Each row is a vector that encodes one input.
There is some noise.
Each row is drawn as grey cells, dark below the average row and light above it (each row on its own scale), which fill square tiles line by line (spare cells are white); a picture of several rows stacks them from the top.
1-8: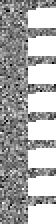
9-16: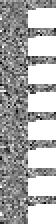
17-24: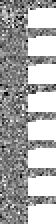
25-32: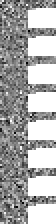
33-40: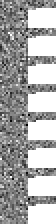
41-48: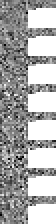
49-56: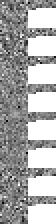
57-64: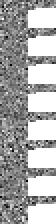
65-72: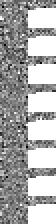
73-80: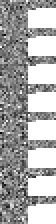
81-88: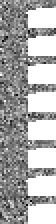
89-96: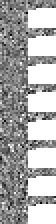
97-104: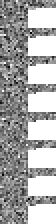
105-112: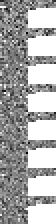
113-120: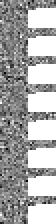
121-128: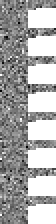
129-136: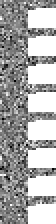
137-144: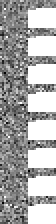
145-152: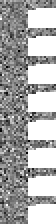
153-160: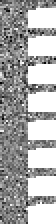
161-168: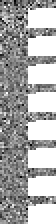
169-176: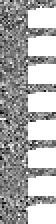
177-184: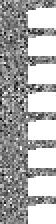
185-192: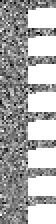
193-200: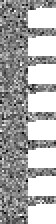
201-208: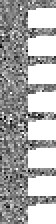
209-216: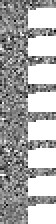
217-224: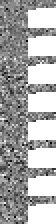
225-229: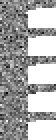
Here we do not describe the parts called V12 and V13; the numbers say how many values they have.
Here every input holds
a value of V13, together with either a point on a 9-point line, or a true/false value and a value of V12.
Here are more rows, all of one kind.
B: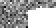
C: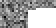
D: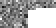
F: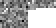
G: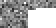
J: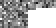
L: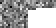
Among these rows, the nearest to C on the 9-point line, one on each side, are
B and G.
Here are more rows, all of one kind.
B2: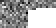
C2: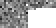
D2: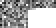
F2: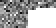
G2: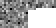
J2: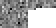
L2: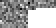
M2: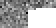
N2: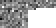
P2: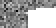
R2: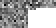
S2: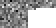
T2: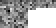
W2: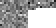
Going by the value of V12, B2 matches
G2, J2, P2 and S2.
